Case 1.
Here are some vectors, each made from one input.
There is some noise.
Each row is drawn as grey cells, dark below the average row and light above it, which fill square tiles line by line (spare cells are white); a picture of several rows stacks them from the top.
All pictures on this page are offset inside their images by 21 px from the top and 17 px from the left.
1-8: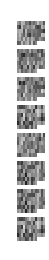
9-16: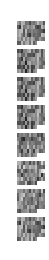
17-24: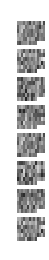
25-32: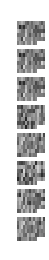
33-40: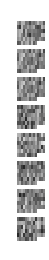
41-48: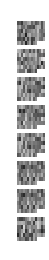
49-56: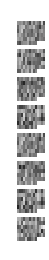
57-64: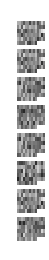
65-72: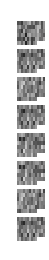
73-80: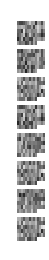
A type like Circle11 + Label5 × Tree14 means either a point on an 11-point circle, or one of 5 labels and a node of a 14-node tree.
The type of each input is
Line7.
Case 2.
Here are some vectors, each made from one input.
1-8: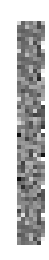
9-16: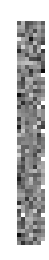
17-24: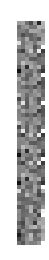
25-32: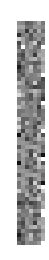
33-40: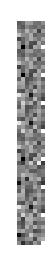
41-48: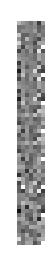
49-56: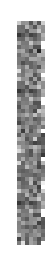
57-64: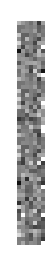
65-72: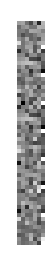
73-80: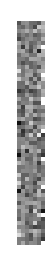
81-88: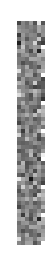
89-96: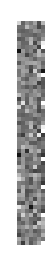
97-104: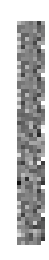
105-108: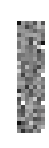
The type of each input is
Bool × Bool × Bool × Bool.
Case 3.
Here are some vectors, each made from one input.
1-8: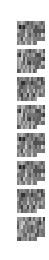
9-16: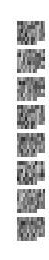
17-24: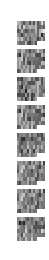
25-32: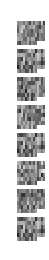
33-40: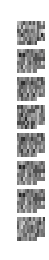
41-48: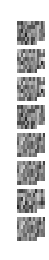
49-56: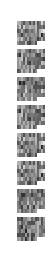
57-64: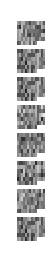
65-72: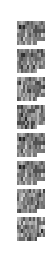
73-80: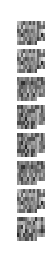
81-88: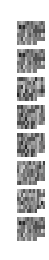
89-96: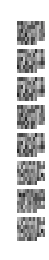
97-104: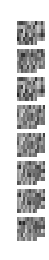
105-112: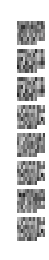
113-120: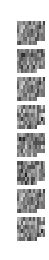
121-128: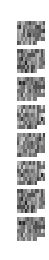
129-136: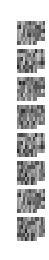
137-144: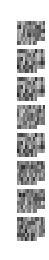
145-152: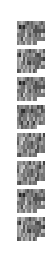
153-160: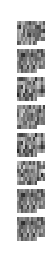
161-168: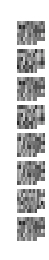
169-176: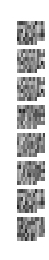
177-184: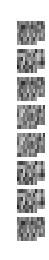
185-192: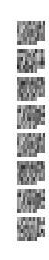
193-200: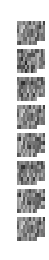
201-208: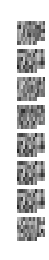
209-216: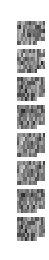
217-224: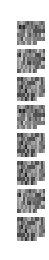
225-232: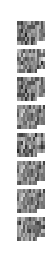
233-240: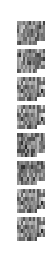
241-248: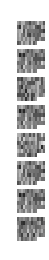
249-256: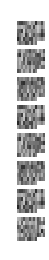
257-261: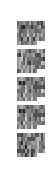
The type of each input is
Line7.
